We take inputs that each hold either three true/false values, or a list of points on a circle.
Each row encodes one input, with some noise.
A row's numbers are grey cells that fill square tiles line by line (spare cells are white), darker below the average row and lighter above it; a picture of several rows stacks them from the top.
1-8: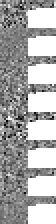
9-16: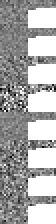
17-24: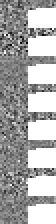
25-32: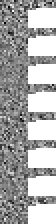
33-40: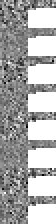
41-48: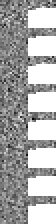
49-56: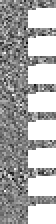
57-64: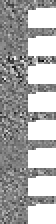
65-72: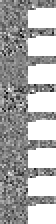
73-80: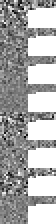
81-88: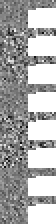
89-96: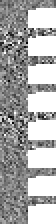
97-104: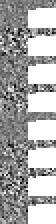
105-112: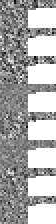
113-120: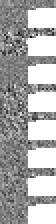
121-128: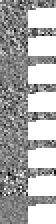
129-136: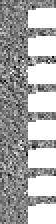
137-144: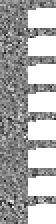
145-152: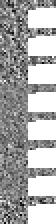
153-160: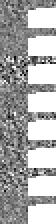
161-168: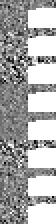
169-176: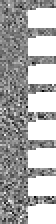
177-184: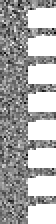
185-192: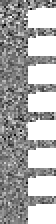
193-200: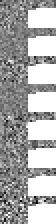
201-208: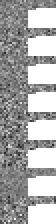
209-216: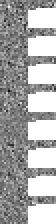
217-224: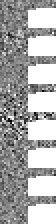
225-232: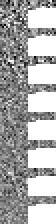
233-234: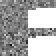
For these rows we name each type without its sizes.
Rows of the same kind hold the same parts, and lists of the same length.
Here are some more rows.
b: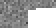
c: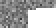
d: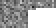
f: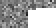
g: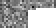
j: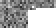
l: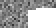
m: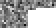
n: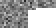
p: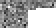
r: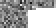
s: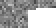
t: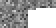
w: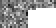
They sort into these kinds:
b, d, f, g, m, p, w
c
j, l, t
n, r, s

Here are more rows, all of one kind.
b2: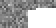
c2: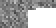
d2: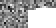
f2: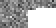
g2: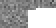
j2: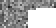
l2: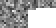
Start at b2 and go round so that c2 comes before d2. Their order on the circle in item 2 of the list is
b2, j2, g2, f2, c2, d2, l2.
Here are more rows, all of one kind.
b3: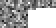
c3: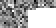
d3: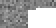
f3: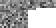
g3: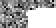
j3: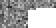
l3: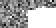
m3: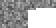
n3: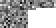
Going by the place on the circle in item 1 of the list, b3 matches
d3 and l3.
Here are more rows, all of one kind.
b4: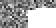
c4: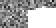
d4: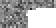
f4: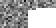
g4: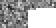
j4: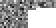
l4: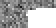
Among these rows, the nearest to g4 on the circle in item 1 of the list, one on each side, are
b4 and d4.
